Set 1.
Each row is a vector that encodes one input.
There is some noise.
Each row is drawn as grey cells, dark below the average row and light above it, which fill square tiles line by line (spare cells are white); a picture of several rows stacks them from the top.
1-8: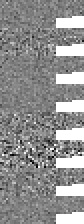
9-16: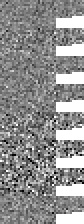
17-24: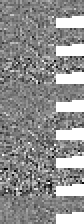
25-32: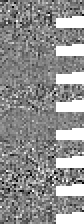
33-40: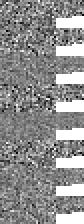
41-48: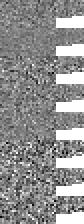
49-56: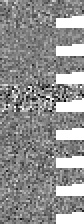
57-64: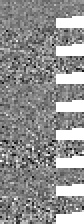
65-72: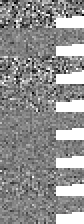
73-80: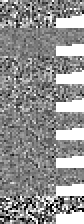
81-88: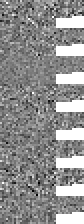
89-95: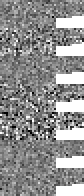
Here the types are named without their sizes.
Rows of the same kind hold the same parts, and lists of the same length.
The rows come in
2 kinds.
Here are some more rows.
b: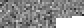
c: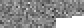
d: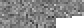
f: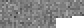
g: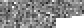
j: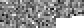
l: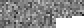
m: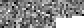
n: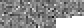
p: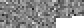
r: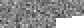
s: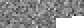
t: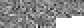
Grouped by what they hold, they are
b, d, g, j, m, p, s, t
c, f, l, n, r

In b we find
a point on a circle, a point on a line and a true/false value.
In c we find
a point on a line and a true/false value.
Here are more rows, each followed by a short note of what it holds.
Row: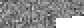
a point on a circle, a point on a line and a true/false value
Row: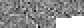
a point on a circle, a point on a line and a true/false value
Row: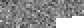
a point on a circle, a point on a line and a true/false value
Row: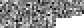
a point on a line and a true/false value
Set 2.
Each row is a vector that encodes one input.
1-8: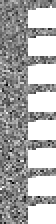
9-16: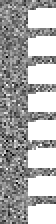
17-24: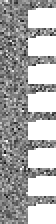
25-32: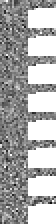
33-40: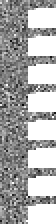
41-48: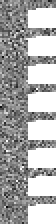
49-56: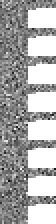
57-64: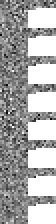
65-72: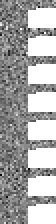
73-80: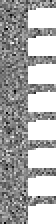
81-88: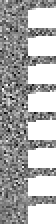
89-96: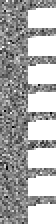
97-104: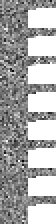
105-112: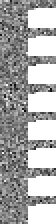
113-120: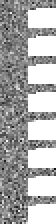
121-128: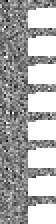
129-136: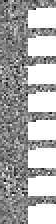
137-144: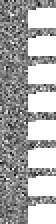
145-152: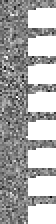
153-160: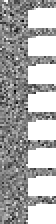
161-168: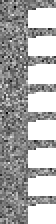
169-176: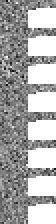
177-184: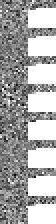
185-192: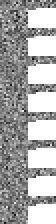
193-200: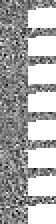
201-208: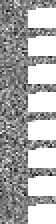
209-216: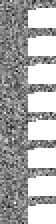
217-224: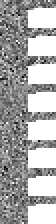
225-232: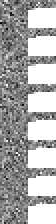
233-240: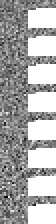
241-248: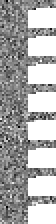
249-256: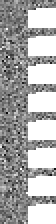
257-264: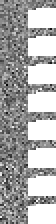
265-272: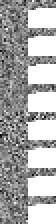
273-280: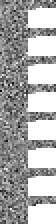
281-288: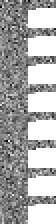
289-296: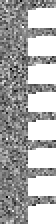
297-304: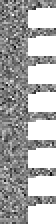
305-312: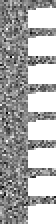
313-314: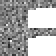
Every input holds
either a point on an 8-point circle, or a point on a 10-point circle, or a point on a 17-point circle.
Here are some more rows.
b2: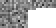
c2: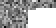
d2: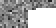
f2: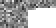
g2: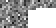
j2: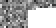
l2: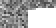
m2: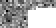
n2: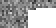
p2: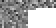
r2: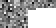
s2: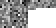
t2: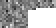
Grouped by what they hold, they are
b2, d2, j2, m2, n2, r2, t2
c2, g2, p2, s2
f2, l2

